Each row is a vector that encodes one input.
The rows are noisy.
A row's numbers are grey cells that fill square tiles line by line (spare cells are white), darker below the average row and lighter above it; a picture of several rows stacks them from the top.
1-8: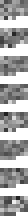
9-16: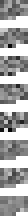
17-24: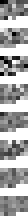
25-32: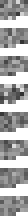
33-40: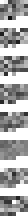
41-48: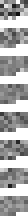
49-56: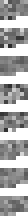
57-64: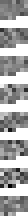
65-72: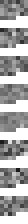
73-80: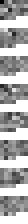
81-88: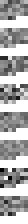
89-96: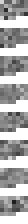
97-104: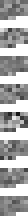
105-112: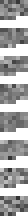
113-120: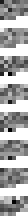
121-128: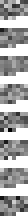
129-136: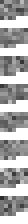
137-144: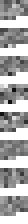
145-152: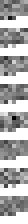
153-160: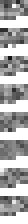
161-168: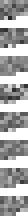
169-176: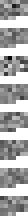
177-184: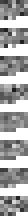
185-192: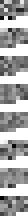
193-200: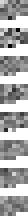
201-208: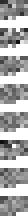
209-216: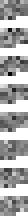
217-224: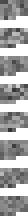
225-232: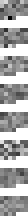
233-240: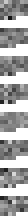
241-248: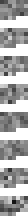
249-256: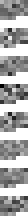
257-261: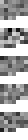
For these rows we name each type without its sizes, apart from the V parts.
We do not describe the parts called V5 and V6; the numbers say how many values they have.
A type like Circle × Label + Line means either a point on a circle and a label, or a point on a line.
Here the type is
Bool × V5 + Line + V6.
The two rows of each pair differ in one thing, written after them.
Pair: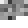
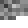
the value of V5
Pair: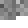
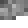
the true/false value
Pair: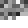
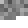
the true/false value
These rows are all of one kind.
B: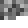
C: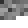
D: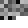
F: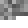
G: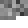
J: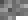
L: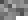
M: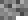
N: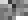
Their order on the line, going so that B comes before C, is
L, M, G, F, B, D, J, N, C.
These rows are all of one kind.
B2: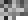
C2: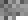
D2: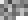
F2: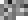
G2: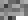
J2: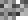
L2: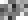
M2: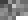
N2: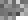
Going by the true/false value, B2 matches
D2, F2 and J2.
